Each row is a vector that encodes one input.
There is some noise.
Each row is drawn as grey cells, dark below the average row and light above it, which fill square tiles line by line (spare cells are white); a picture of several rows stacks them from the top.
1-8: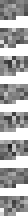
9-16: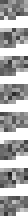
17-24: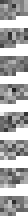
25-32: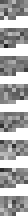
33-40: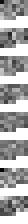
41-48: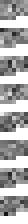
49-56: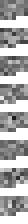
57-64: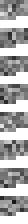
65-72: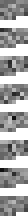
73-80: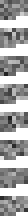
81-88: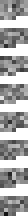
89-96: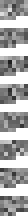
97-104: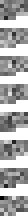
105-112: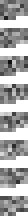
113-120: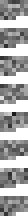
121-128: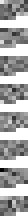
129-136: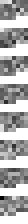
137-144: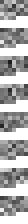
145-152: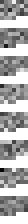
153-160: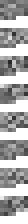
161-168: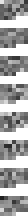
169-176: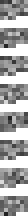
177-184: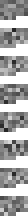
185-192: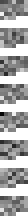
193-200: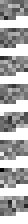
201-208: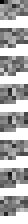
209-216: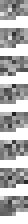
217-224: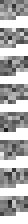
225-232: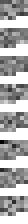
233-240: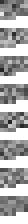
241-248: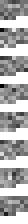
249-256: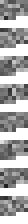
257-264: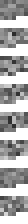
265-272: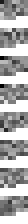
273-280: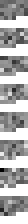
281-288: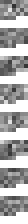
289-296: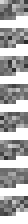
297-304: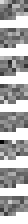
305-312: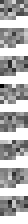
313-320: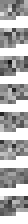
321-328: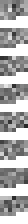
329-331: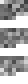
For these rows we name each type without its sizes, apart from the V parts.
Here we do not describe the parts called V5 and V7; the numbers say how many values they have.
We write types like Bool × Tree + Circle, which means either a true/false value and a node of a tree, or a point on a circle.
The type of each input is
List(Circle) + V5 × V7.
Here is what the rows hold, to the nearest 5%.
About 45% of them hold a value of V5 and a value of V7. The rest are lists of points on a circle.
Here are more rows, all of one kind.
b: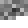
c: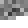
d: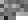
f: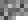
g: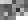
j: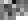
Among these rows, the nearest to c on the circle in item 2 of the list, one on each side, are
f and j.
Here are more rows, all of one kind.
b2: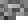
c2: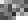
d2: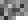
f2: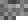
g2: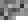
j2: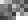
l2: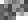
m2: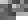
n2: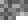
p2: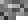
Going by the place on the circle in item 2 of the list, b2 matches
c2, j2 and p2.
